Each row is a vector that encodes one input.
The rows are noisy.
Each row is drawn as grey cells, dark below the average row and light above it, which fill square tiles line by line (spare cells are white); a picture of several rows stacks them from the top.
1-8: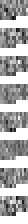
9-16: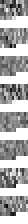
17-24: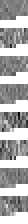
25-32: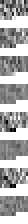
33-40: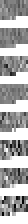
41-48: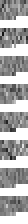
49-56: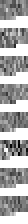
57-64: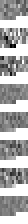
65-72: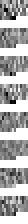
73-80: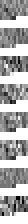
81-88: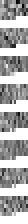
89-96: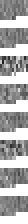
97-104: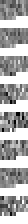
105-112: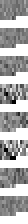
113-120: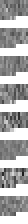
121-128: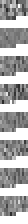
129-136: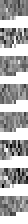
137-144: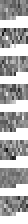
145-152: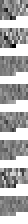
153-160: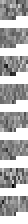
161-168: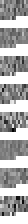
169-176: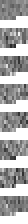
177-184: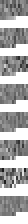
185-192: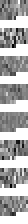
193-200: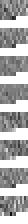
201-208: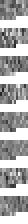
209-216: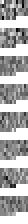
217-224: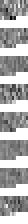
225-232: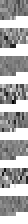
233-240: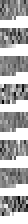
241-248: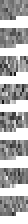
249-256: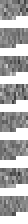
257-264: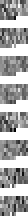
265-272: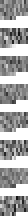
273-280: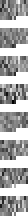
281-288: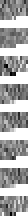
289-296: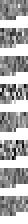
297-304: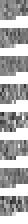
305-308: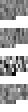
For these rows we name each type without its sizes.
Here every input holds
either a label, or a node of a tree, or four true/false values.
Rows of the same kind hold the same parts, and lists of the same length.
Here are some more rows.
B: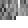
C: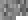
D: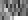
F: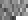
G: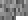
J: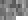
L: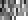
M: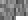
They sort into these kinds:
B, L
C
D, F, G, J, M

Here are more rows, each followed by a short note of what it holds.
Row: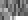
four true/false values
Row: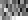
a node of a tree
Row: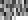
a node of a tree
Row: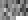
a node of a tree
